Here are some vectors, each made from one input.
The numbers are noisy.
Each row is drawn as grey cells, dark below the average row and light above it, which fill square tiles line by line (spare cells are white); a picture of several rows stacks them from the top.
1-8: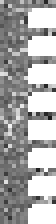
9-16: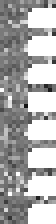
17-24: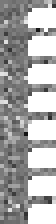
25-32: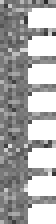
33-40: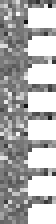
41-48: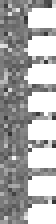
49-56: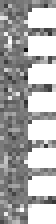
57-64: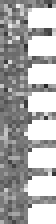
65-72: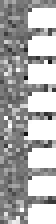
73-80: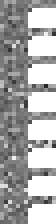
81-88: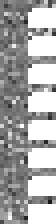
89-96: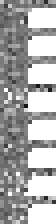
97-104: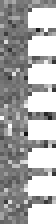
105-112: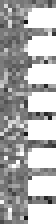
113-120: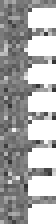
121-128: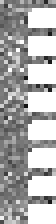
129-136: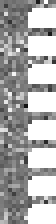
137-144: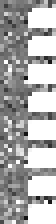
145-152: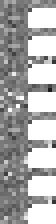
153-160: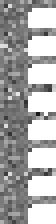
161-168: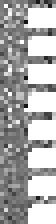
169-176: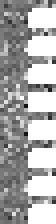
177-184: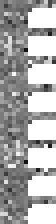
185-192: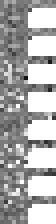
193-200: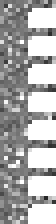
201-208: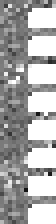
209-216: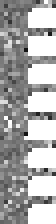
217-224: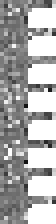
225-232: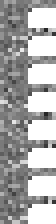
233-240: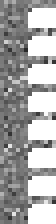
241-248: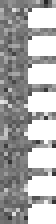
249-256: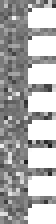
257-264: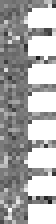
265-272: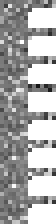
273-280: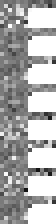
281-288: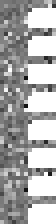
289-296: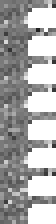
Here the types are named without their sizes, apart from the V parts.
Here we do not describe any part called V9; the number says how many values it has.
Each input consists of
either a point on a circle and a value of V9, or four true/false values.
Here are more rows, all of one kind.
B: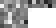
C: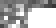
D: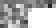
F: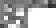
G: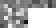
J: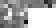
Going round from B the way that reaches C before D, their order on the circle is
B, J, G, F, C, D.
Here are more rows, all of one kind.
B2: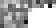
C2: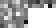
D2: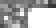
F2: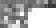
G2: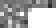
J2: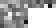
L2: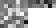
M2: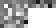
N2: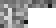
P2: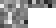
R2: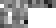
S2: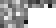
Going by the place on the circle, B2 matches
D2, G2 and P2.
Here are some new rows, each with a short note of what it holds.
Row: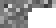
four true/false values
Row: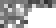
a point on a circle and a value of V9
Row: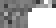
four true/false values
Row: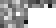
a point on a circle and a value of V9
